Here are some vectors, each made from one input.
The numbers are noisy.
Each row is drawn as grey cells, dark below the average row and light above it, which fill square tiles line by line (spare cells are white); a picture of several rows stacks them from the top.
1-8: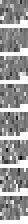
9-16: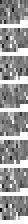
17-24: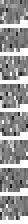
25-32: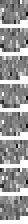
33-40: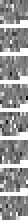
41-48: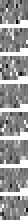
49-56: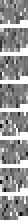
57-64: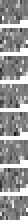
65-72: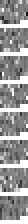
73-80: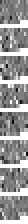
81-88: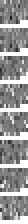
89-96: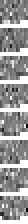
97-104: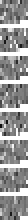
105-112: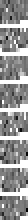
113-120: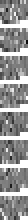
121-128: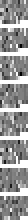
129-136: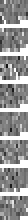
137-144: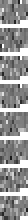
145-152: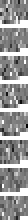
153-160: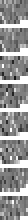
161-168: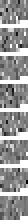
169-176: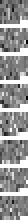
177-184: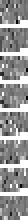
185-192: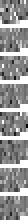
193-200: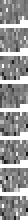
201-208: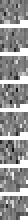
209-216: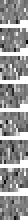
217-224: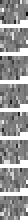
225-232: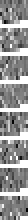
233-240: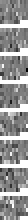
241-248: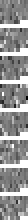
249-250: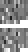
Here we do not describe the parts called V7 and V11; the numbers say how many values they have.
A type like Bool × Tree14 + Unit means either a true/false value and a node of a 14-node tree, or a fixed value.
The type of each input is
Bool × (Line9 + V7) + V11.
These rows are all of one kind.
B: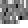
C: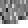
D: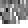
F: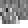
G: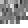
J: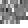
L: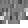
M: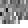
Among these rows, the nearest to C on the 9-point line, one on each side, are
D and J.
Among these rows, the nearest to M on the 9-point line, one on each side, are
F and L.
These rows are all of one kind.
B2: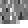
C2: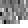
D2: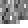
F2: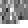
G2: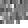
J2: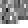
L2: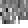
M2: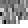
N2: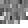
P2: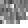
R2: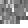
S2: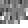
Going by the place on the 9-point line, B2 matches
D2, F2, J2 and R2.
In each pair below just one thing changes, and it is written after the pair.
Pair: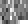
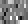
the place on the 9-point line
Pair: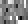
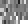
the place on the 9-point line
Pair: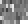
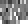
the true/false value
